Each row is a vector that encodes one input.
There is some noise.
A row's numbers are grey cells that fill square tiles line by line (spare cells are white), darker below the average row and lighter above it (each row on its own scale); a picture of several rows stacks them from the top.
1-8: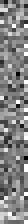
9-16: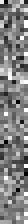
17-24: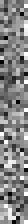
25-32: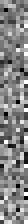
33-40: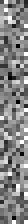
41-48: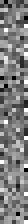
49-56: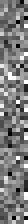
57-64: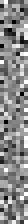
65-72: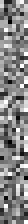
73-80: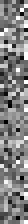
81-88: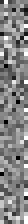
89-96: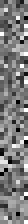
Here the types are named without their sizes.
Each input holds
a point on a line and five true/false values.
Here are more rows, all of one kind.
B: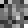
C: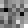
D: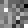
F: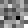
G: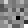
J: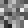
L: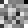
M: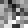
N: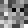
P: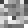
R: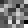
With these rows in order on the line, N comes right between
D and F.
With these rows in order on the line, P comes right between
C and J.
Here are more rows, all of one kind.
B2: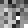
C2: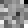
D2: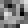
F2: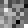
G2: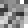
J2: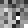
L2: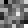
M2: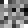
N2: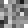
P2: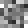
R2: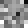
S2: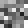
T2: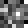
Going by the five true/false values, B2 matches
F2 and J2.
